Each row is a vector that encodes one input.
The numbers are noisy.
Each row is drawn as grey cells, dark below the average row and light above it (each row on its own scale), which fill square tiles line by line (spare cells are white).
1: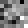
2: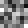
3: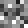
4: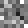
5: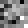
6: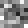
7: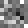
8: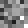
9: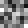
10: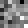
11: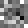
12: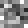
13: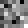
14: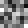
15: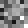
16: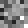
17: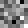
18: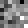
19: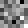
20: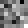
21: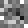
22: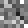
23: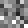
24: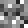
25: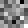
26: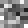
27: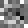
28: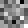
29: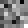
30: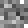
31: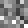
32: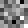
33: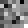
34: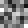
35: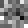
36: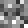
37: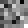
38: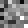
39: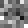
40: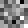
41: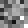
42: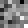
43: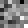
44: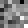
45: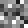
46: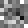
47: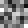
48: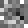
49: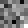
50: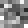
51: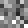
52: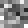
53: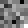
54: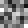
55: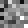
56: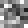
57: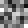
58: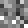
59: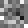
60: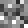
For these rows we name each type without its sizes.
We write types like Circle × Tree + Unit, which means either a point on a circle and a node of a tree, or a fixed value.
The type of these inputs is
Bool × Tree + Unit.
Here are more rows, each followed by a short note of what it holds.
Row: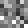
a node of a tree and a true/false value
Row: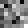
a node of a tree and a true/false value
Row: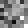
a node of a tree and a true/false value
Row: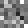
a node of a tree and a true/false value
